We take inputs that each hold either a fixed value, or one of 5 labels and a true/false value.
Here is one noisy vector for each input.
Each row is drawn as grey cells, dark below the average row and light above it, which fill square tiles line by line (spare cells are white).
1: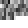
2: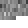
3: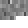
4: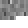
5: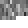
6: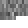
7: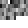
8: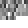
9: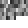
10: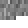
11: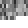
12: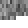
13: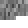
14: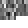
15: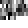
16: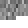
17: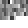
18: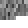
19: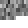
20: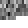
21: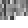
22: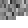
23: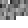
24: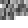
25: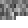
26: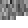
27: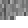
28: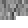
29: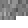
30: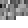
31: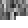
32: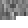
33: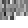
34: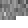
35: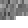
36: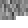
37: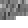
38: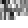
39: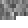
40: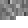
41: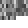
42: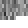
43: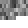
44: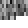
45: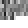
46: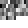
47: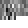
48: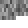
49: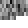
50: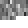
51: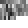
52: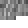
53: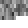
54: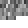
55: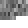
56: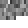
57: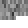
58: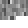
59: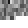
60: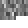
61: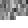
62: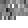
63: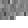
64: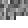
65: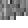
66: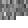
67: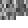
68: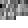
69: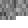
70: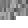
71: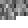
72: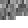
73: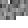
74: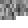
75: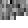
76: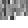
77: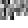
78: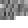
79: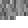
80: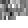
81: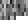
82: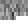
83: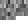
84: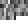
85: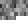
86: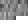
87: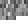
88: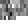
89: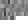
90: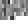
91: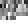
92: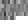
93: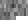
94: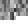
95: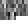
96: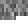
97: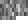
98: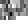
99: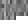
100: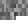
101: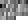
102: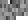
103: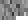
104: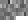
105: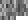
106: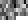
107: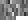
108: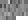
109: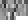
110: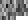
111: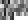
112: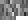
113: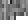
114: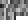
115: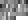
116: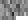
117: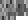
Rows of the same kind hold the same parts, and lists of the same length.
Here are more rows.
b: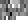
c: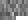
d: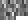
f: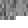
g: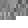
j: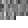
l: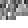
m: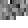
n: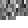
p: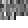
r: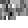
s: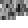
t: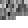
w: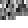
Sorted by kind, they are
b, r
c, d, f, g, j, l, m, n, p, s, t, w

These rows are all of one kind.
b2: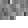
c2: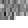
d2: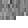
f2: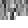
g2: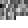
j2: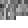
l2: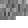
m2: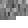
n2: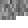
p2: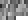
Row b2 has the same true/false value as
c2, l2 and m2.
